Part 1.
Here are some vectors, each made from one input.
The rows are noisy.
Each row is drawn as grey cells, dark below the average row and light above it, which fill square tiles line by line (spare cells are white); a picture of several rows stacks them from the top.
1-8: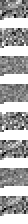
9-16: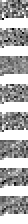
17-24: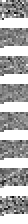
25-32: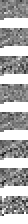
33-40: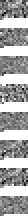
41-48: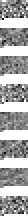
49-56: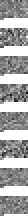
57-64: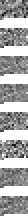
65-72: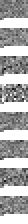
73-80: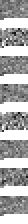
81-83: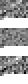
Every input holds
a point on a 5-point line and a true/false value.
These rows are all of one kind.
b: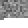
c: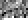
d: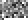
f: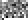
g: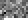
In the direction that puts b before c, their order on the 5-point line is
f, d, b, g, c.
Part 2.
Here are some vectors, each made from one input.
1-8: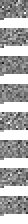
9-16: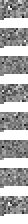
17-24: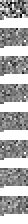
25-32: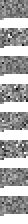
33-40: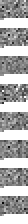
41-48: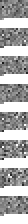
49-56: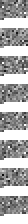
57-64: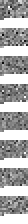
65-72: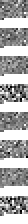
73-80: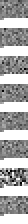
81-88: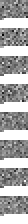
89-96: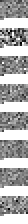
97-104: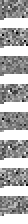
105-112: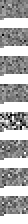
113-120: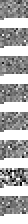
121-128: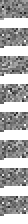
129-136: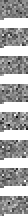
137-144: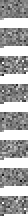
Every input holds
a list of up to two points on a 6-point line.
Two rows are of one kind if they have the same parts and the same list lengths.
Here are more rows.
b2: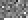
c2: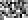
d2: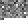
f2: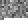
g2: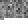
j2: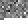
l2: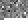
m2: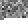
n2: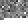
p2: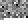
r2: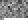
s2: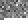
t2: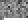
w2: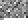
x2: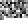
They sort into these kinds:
b2, d2, j2, l2, m2, n2, s2
c2, x2
f2, g2, p2, r2, t2, w2

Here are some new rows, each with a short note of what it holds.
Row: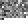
a list of one item
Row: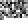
the empty list
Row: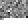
a list of two items
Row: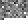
a list of one item
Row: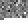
a list of one item
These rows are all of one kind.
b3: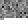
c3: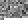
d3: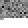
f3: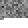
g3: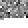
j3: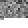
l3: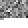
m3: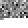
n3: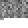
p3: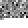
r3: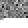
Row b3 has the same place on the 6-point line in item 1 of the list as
d3, f3, j3 and n3.
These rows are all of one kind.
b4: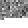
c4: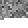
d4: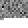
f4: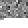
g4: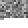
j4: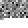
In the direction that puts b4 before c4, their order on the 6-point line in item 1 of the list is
b4, c4, d4, f4, g4, j4.
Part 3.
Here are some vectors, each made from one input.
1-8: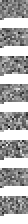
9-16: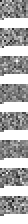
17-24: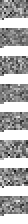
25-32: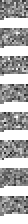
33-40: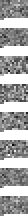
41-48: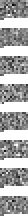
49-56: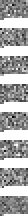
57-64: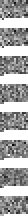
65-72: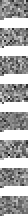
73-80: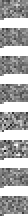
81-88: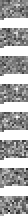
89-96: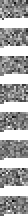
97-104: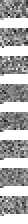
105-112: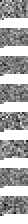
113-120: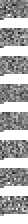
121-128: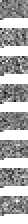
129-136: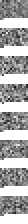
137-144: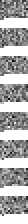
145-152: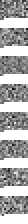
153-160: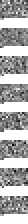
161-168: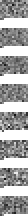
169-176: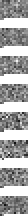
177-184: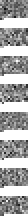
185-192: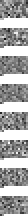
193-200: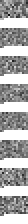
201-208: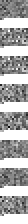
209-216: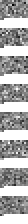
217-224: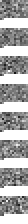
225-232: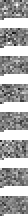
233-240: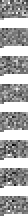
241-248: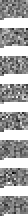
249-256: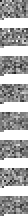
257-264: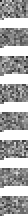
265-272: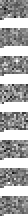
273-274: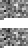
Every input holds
either a point on a 9-point circle, or a point on each of two 19-point lines.
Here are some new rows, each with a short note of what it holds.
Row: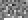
a point on each of two 19-point lines
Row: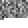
a point on a 9-point circle
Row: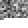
a point on each of two 19-point lines
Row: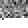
a point on a 9-point circle
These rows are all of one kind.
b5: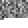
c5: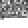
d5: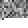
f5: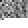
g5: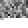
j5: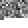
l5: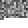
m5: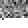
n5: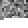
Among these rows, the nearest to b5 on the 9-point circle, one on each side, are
j5 and l5.
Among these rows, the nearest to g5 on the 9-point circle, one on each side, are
f5 and m5.
